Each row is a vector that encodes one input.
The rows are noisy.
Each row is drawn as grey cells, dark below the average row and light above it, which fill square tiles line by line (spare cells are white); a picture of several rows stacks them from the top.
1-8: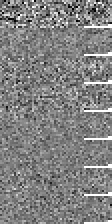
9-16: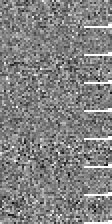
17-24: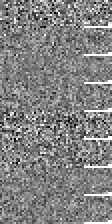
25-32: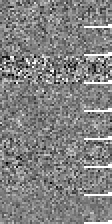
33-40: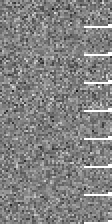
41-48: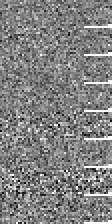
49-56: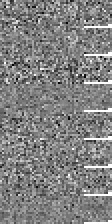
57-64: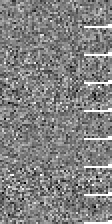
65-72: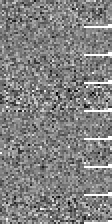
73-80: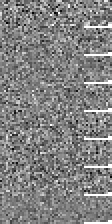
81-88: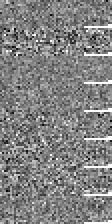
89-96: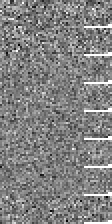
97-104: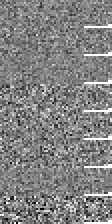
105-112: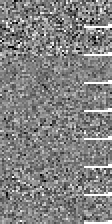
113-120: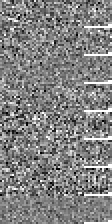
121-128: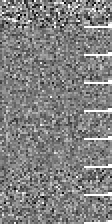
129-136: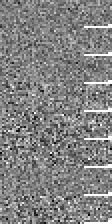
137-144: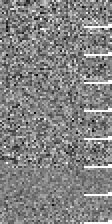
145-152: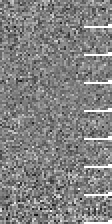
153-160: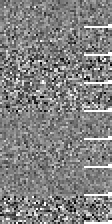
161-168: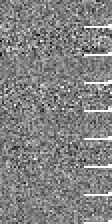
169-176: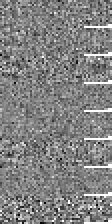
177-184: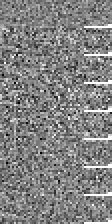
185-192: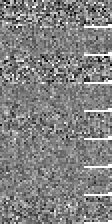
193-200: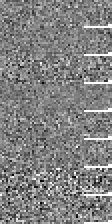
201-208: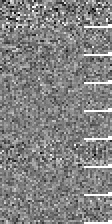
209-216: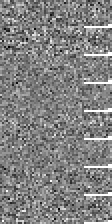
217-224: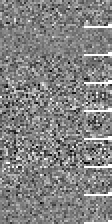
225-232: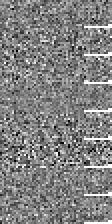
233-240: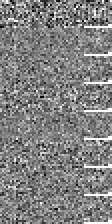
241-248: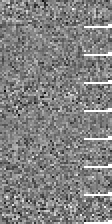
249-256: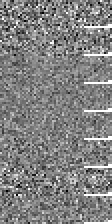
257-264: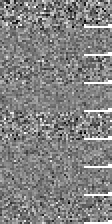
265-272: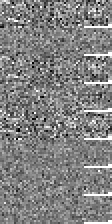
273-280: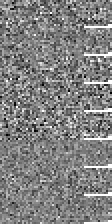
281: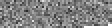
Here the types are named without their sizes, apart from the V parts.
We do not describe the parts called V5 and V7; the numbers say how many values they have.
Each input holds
a value of V7, together with either a label, or a true/false value and a value of V5.
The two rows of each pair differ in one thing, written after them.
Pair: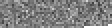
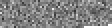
the value of V5
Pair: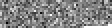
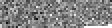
the value of V5
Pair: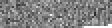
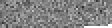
the value of V7
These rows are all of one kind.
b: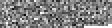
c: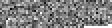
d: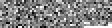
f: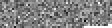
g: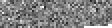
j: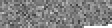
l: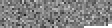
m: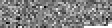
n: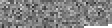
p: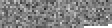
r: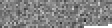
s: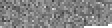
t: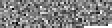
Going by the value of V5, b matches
d, l, r and s.
